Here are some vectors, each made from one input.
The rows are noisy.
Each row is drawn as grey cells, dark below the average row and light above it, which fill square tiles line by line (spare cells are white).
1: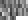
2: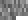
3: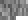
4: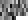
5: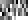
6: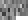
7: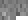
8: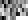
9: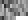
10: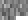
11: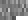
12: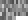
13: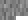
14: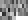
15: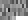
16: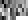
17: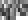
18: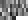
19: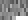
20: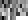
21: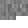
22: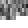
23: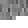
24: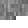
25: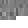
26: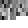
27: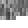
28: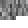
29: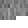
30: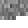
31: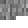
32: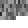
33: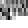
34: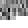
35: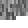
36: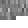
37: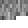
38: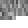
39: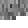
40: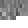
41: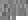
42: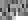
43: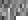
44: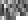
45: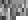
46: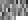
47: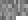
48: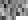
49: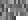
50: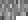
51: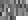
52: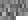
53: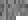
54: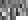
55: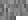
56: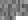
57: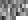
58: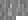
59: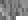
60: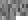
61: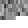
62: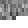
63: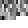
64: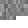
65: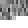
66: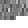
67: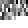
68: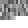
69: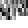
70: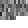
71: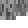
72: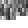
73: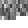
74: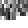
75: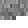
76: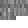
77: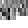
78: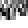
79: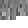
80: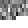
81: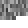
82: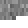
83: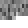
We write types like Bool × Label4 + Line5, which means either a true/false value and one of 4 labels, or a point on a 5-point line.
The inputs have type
Bool × Line9 × Line9.
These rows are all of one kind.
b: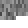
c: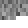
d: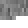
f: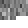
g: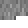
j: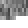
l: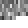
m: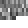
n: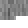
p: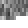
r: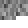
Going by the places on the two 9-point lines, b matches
c, j and p.
